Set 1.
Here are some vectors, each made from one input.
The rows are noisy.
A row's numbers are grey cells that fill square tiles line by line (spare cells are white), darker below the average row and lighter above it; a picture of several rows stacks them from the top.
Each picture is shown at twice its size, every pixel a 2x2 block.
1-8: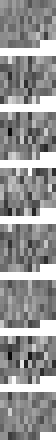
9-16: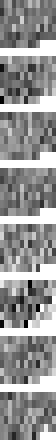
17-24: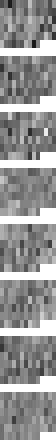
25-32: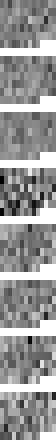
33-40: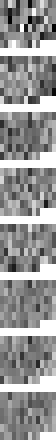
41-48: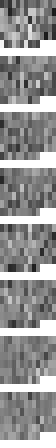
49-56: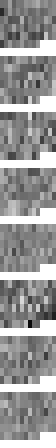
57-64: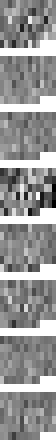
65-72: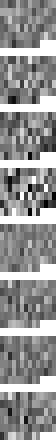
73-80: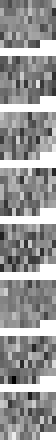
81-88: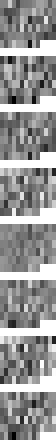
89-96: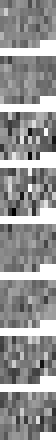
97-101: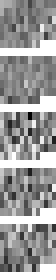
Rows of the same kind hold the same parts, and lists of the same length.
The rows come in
3 kinds.
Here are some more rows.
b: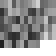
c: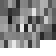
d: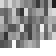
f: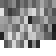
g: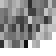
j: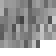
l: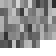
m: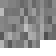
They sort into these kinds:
b, c
d, l
f, g, j, m

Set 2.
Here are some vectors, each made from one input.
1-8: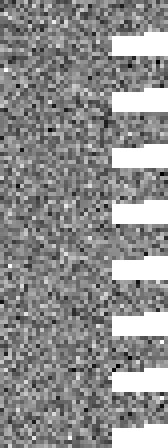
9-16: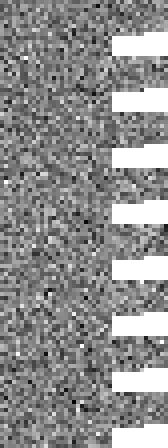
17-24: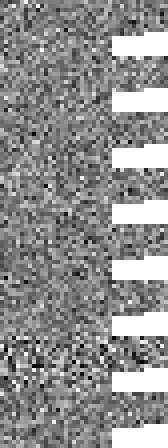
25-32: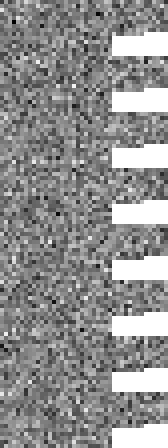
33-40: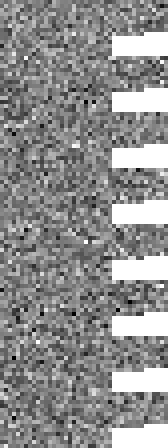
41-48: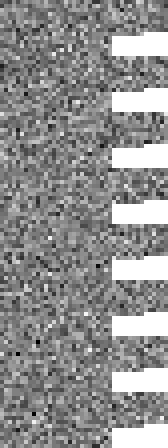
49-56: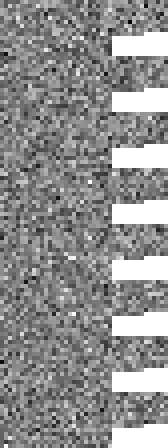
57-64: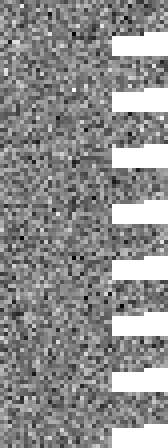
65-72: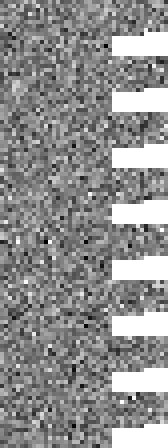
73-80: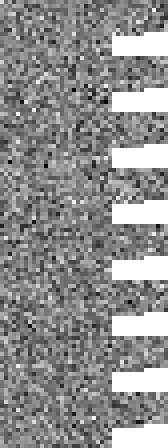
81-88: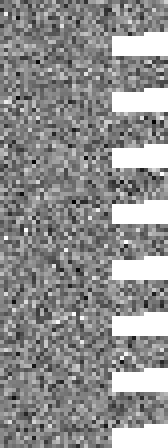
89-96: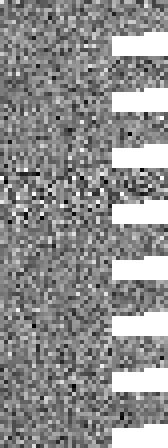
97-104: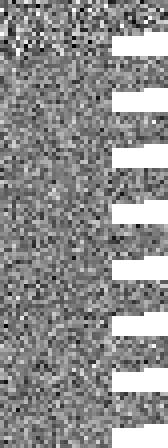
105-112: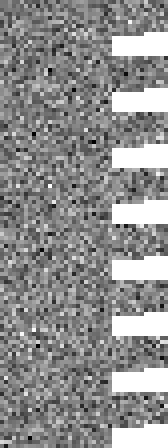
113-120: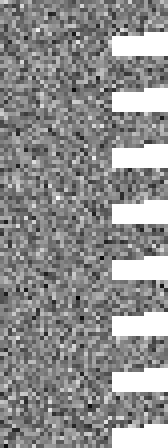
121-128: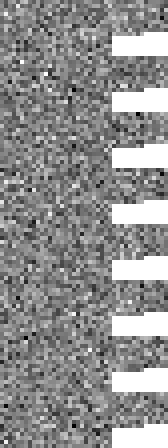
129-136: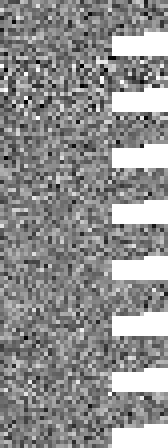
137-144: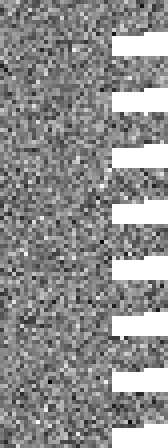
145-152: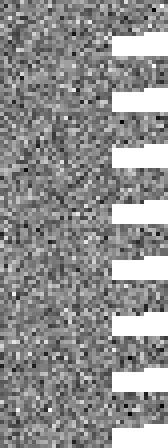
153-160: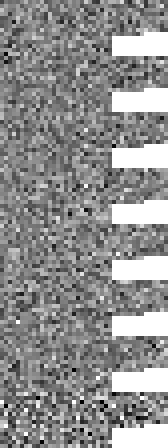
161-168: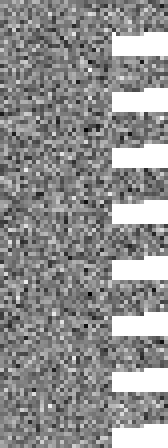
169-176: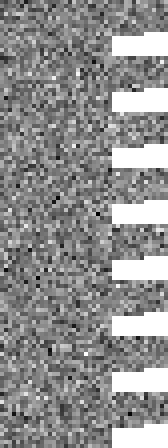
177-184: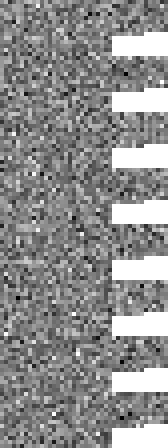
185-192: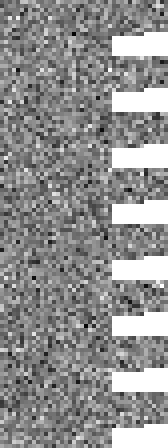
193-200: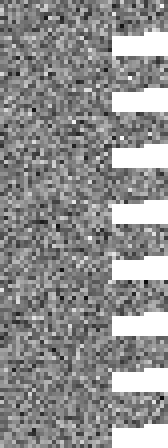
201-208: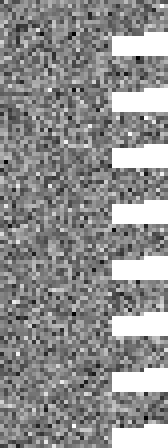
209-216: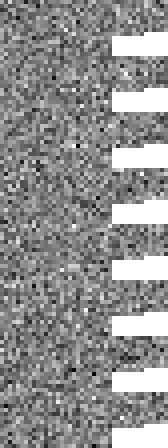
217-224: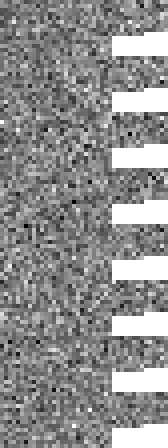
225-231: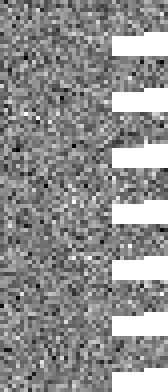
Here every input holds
either a point on a 6-point circle and a true/false value, or a fixed value.
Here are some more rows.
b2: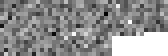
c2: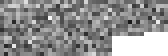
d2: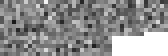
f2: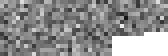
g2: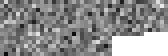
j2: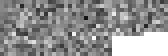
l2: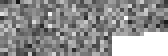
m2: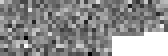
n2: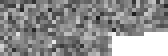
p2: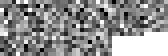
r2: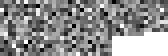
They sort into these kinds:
b2, c2, d2, f2, g2, j2, l2, m2, n2
p2, r2

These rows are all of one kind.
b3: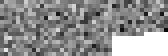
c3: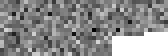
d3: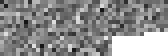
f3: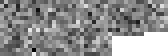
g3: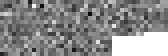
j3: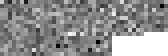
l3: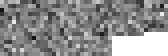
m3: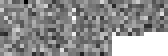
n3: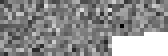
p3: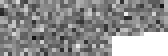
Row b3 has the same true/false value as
j3 and m3.
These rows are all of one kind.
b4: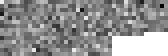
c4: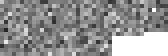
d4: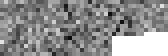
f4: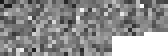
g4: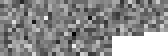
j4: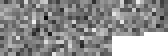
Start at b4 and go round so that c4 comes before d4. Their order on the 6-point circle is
b4, c4, j4, f4, d4, g4.
